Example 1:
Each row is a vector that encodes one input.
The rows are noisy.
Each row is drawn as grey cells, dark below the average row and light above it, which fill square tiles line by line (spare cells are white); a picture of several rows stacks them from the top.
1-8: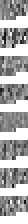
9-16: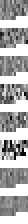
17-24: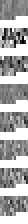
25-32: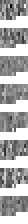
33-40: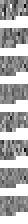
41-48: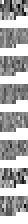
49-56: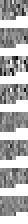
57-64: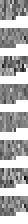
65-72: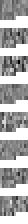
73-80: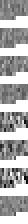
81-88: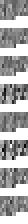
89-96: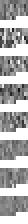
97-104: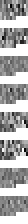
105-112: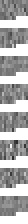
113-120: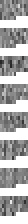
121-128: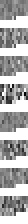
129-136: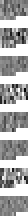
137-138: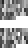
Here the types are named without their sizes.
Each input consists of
either a fixed value, or a node of a tree.
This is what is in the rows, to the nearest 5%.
About 5% of them hold a fixed value. The rest hold a node of a tree.
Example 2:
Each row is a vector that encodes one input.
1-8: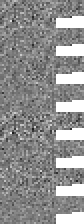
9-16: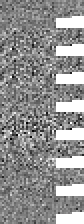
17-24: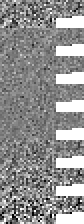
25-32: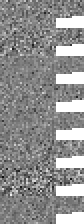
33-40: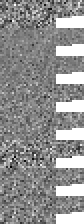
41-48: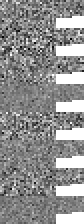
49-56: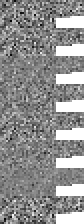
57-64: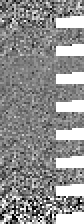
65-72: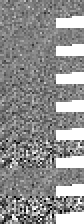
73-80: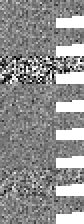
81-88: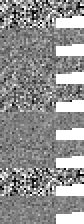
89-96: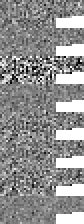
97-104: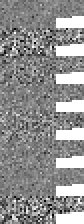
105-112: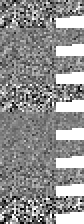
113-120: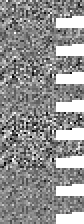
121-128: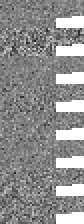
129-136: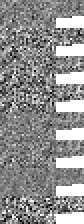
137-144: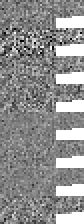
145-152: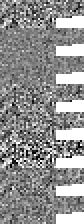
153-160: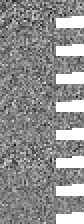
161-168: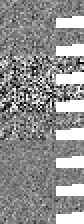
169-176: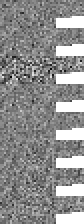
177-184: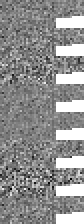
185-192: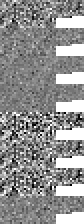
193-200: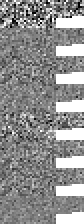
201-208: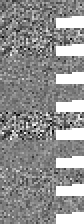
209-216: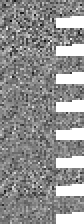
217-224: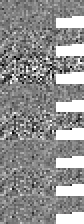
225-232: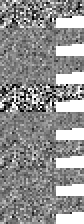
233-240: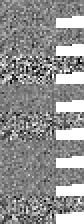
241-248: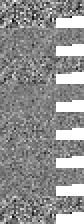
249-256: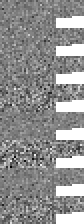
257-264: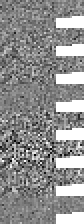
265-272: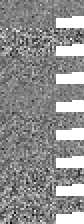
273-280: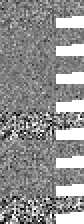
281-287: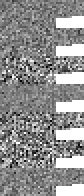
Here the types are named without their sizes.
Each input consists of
either a point on a circle, or a fixed value.
